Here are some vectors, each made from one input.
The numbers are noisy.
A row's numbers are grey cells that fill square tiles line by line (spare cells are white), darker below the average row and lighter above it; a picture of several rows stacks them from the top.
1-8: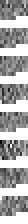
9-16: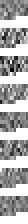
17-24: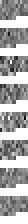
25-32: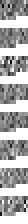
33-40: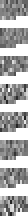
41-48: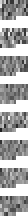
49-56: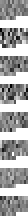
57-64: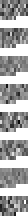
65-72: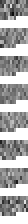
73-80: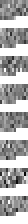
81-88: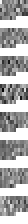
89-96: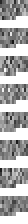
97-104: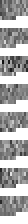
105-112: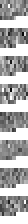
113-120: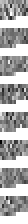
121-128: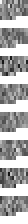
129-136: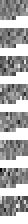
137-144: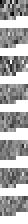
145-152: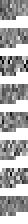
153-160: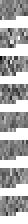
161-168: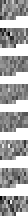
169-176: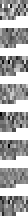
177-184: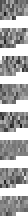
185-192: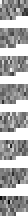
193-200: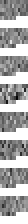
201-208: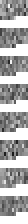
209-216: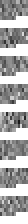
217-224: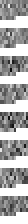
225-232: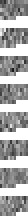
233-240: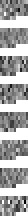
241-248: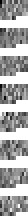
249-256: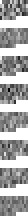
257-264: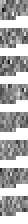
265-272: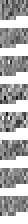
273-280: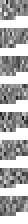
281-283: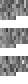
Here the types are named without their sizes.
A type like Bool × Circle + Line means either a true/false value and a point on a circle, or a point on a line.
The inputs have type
Bool × Bool × Bool × Bool × Label × Line.
